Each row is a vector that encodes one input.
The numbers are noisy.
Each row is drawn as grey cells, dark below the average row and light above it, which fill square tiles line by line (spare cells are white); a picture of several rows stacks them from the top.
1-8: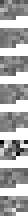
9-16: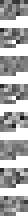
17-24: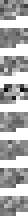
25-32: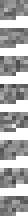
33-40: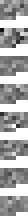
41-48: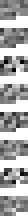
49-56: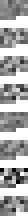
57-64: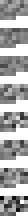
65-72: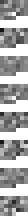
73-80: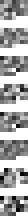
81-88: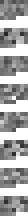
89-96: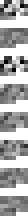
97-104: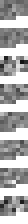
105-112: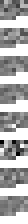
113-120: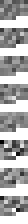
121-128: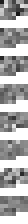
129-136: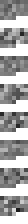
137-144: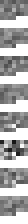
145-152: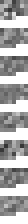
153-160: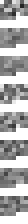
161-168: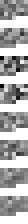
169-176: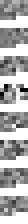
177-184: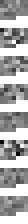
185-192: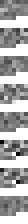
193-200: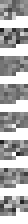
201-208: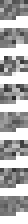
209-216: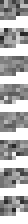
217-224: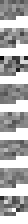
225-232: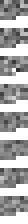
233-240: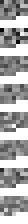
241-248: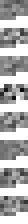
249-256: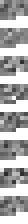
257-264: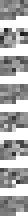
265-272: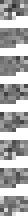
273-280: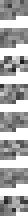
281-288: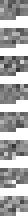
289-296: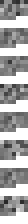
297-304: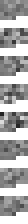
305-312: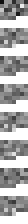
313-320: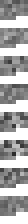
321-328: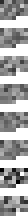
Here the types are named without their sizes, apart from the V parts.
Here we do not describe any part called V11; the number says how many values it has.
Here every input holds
either a point on a line, or three true/false values and a value of V11.
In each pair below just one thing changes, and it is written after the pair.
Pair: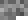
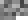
the value of V11
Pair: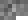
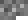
the value of V11
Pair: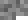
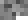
one of the three true/false values
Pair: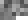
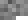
one of the three true/false values
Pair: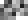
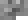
one of the three true/false values
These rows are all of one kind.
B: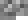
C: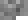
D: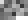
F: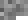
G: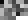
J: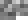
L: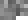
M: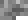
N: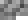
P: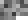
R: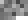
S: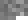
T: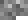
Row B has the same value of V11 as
G and S.
